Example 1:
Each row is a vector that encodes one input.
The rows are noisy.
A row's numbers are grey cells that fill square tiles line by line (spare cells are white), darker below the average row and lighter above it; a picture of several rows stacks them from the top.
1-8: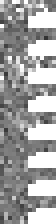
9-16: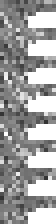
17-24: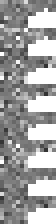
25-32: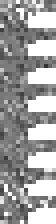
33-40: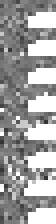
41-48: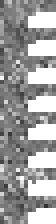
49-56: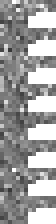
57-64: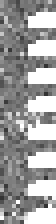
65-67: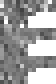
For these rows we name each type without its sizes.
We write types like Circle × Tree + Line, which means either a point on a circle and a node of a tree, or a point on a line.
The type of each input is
Bool × Bool × Bool.
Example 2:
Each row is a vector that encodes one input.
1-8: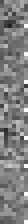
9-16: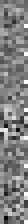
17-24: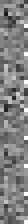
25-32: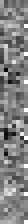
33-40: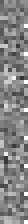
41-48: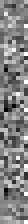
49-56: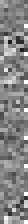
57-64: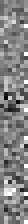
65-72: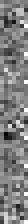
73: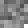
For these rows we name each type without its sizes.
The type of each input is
Line.
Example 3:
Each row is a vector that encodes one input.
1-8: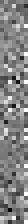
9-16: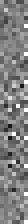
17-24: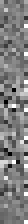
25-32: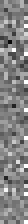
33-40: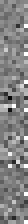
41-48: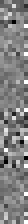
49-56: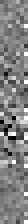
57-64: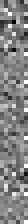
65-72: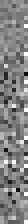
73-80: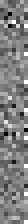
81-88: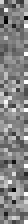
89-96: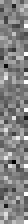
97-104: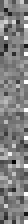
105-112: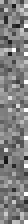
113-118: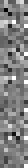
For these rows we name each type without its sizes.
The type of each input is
Bool × Bool × Bool × Bool × Bool.
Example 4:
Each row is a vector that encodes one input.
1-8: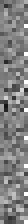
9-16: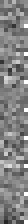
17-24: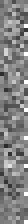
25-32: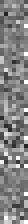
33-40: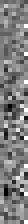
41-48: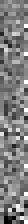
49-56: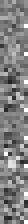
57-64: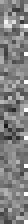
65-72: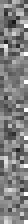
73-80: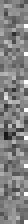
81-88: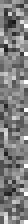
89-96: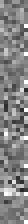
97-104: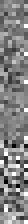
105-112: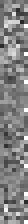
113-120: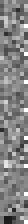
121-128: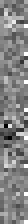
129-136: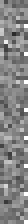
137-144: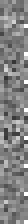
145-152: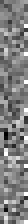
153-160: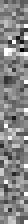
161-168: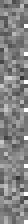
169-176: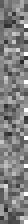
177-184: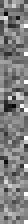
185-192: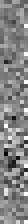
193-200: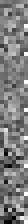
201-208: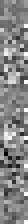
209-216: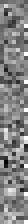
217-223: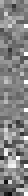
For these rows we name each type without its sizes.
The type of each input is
Line.
